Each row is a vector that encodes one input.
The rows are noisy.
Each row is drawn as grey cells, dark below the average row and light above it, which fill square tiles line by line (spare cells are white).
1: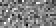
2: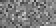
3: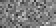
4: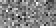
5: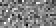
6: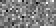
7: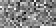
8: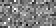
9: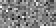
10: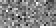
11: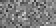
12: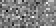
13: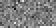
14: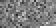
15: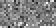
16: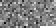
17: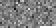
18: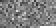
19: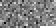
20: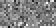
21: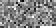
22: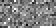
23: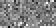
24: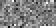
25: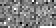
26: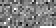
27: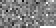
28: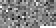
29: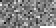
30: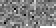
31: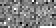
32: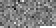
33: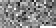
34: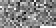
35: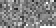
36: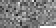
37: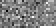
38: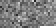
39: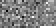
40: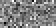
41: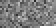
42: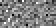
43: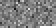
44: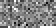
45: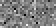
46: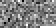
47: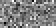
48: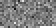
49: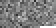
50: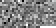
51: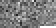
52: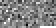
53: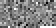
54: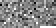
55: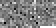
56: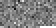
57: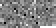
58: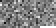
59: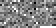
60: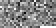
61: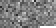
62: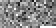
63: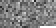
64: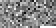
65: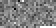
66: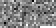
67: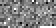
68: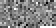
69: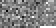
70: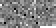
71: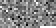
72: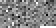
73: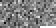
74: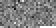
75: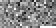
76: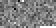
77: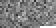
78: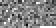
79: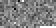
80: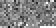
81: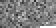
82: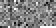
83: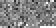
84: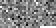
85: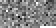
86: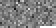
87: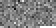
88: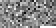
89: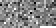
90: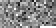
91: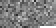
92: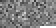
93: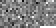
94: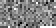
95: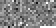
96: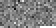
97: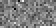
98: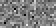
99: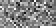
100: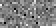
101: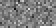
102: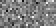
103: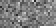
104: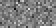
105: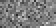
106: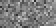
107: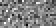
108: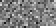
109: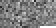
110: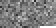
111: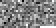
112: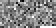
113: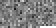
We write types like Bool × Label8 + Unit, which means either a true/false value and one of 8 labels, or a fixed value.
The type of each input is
Bool × Bool × Bool × (Line4 + Line8).
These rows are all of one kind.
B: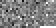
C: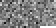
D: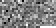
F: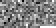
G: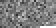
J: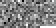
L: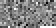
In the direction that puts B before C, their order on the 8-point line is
F, G, J, B, L, C, D.
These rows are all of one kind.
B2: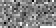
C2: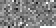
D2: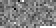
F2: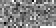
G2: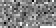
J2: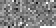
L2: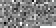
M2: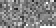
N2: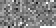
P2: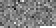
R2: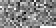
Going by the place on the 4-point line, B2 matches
G2 and P2.
